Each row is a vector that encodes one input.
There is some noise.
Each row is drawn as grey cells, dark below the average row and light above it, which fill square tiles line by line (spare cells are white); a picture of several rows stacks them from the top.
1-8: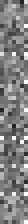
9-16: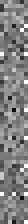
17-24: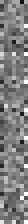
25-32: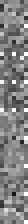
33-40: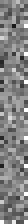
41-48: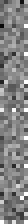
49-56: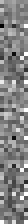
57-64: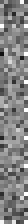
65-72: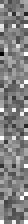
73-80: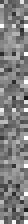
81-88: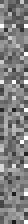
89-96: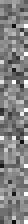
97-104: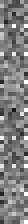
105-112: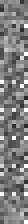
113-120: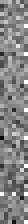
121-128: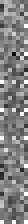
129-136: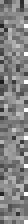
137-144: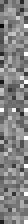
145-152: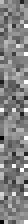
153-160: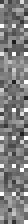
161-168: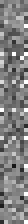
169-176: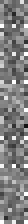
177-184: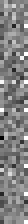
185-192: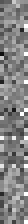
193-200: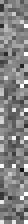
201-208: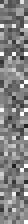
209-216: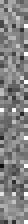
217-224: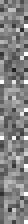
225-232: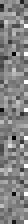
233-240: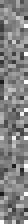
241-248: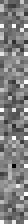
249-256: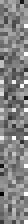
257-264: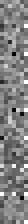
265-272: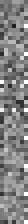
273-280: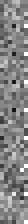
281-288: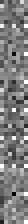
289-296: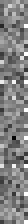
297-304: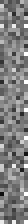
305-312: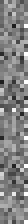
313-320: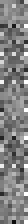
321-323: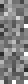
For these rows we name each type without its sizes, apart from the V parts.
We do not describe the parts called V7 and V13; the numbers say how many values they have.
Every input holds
a value of V7, together with either a point on a circle, a true/false value and a value of V13, or a fixed value.
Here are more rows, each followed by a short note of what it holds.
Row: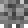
a value of V7
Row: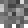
a value of V7
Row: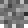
a value of V7
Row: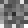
a value of V7
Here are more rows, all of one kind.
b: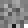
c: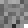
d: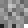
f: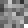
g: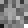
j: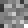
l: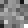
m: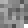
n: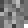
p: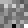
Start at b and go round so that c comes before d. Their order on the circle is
b, c, n, j, g, l, m, d, f, p.
